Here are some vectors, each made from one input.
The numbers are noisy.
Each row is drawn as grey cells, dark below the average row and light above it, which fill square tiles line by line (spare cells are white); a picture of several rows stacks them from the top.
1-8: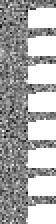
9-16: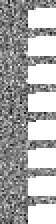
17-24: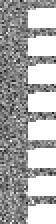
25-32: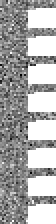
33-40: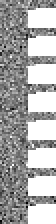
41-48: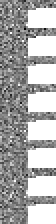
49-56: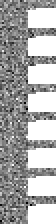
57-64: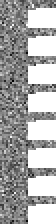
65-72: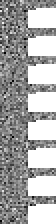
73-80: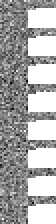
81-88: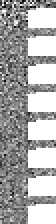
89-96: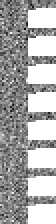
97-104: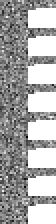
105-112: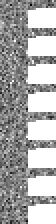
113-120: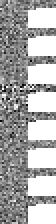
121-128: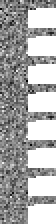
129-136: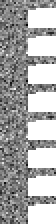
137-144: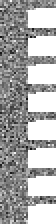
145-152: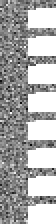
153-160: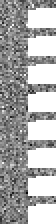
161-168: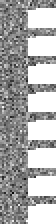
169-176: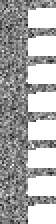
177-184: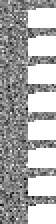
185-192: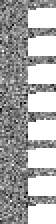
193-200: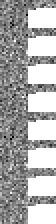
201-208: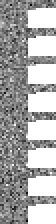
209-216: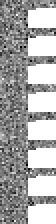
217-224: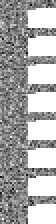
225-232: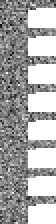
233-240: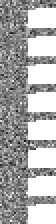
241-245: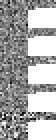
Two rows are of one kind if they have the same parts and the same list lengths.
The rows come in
3 kinds.
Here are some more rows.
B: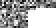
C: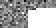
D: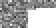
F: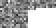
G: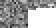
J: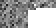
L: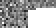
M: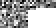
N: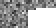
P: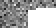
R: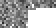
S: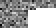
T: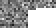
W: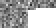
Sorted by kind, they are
B, M
C, G, J, L, N, P, S, T
D, F, R, W

